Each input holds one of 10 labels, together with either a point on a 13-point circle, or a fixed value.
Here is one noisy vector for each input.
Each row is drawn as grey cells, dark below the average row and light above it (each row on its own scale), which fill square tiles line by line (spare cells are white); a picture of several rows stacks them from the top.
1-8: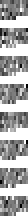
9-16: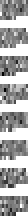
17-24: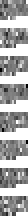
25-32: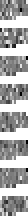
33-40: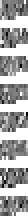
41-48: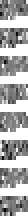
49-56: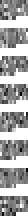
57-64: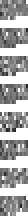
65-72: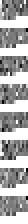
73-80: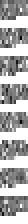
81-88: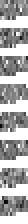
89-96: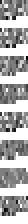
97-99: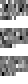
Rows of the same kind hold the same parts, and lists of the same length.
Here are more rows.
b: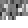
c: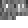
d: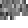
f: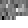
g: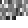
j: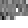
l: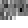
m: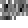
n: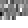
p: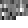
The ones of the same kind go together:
b, c, f, g, n, p
d, j, l, m

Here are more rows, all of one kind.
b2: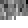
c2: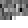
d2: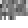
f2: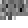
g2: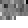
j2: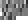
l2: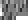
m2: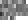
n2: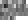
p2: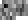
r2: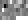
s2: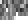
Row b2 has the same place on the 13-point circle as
f2, g2 and l2.
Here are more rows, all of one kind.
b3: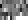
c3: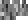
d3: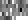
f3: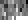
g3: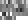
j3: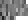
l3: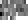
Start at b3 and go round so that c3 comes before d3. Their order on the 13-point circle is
b3, j3, c3, f3, d3, g3, l3.
